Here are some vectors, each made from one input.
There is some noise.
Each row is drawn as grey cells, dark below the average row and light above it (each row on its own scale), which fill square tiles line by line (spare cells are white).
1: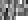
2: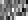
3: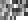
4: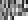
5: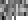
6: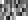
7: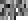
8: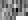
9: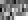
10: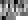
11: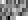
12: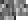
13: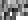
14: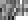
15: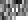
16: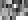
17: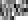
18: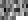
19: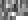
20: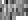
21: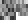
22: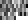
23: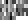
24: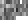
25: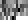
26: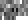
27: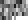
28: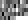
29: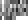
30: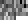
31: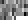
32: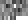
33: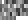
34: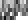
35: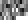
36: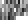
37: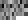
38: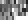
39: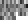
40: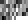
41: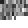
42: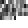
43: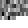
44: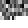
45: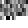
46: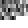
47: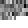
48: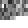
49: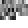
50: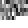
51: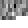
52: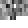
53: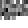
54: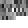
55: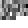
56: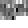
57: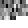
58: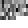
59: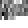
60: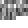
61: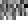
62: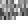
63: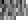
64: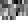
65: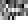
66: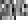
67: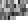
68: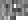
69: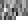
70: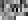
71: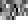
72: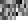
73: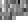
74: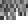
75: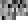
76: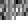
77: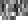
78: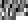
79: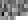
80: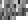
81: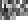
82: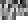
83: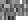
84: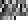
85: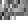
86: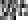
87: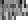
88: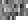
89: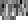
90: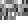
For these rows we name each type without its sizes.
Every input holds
a label, together with either a label, or three true/false values.
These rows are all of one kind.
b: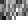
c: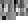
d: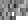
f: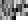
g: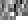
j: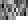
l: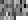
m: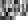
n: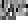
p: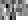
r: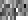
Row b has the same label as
l and r.
